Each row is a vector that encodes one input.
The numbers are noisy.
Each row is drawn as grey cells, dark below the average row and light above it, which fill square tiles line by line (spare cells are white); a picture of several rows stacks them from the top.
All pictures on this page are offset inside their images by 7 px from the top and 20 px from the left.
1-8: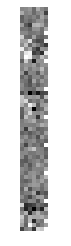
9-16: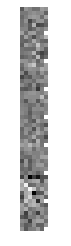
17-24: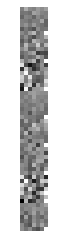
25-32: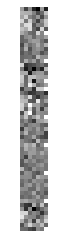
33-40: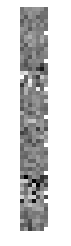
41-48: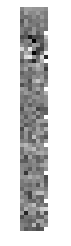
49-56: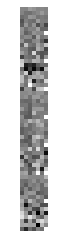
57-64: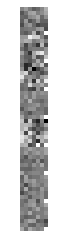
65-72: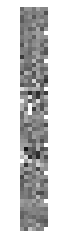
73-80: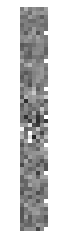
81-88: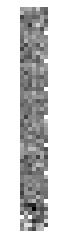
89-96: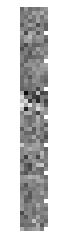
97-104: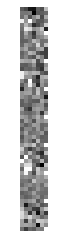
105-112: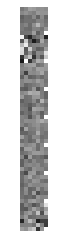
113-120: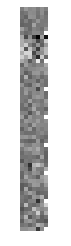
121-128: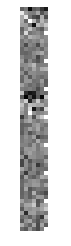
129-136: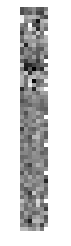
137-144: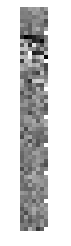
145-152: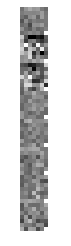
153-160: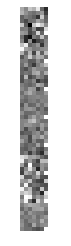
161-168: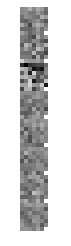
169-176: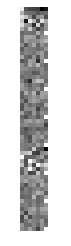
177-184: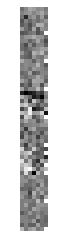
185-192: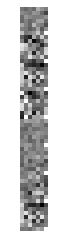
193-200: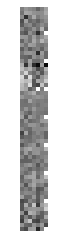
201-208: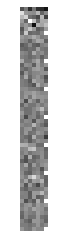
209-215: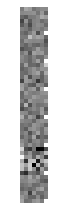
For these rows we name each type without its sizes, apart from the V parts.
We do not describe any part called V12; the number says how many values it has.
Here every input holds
either a point on a circle and four true/false values, or a value of V12.
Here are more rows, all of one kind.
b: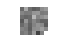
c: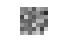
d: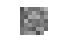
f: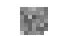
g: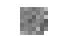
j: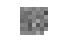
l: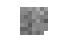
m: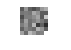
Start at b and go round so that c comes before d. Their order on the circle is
b, m, c, j, l, g, f, d.
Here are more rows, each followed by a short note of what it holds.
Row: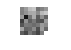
a point on a circle and four true/false values
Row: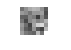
a point on a circle and four true/false values
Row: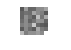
a point on a circle and four true/false values
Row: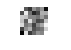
a value of V12
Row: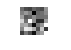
a value of V12
